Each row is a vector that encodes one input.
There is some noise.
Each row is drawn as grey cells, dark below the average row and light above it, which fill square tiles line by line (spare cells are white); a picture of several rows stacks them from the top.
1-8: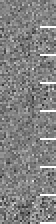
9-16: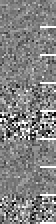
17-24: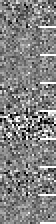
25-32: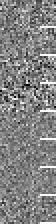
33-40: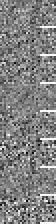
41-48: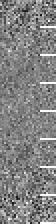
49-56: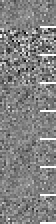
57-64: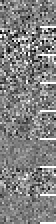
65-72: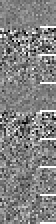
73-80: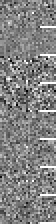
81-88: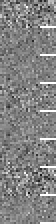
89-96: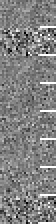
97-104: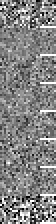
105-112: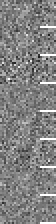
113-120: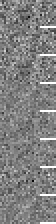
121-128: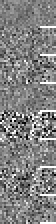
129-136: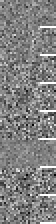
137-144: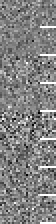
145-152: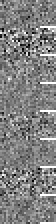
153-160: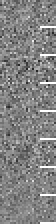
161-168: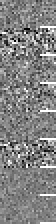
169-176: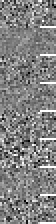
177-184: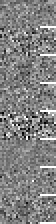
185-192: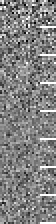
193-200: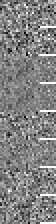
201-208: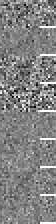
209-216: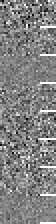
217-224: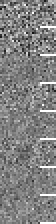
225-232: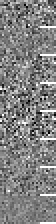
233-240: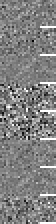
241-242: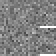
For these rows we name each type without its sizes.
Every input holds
a list of points on a line.
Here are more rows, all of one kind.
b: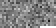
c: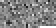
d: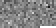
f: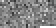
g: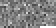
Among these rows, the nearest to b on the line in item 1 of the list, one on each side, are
c and g.
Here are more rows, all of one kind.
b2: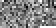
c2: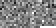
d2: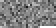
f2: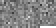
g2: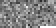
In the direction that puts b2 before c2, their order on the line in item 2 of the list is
b2, g2, c2, f2, d2.
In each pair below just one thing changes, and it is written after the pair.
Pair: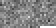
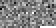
the place on the line in item 2 of the list
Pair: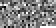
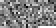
the place on the line in item 2 of the list
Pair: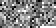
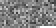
the place on the line in item 1 of the list
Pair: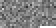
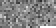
the place on the line in item 1 of the list
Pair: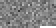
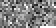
the place on the line in item 1 of the list
